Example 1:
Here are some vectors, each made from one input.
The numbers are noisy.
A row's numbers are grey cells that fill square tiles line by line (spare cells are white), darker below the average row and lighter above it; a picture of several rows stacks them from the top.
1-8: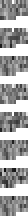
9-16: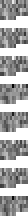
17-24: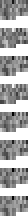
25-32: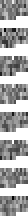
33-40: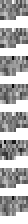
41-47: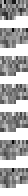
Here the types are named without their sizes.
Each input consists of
a true/false value, together with either a point on a circle, or a fixed value.
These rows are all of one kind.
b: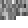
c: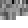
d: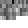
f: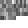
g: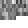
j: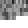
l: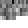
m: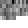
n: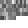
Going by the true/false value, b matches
f, g and n.
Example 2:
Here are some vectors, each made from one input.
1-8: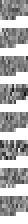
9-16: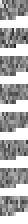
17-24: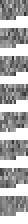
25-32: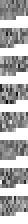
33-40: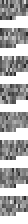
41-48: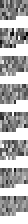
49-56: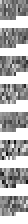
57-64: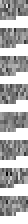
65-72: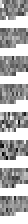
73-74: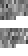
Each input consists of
either a point on a 5-point line, or a point on a 9-point line.
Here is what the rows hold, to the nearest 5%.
About 30% of them hold a point on a 5-point line. The rest hold a point on a 9-point line.
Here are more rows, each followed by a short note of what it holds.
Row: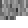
a point on a 9-point line
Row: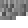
a point on a 9-point line
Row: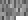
a point on a 5-point line
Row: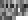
a point on a 9-point line
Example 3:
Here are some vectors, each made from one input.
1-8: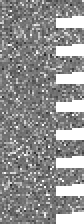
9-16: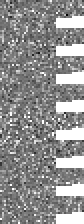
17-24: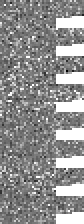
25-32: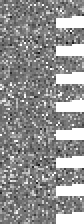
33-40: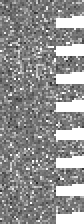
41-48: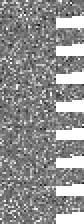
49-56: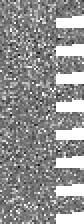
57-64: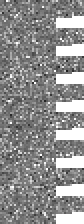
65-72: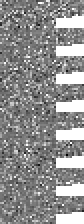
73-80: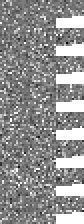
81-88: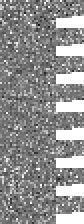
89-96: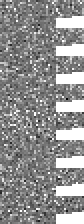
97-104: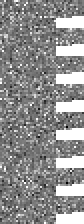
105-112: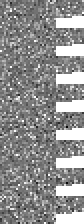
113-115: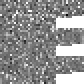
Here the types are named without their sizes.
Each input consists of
either a label, or four true/false values.
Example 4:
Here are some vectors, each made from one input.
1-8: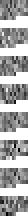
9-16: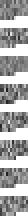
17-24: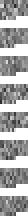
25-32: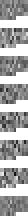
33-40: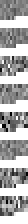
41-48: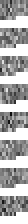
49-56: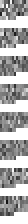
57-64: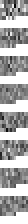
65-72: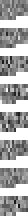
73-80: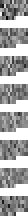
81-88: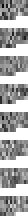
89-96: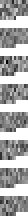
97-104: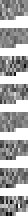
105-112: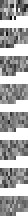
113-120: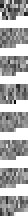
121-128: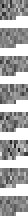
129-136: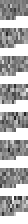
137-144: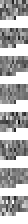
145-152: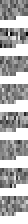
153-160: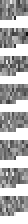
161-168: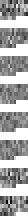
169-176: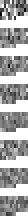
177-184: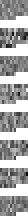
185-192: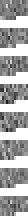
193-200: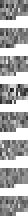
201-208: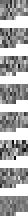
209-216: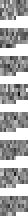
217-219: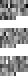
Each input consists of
either a point on a 5-point line, or a point on a 10-point line.
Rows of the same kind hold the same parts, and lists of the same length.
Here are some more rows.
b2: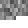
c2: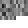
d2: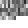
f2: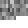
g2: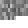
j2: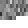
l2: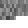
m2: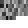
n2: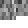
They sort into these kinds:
b2, c2
d2, f2, g2, j2, l2, m2, n2

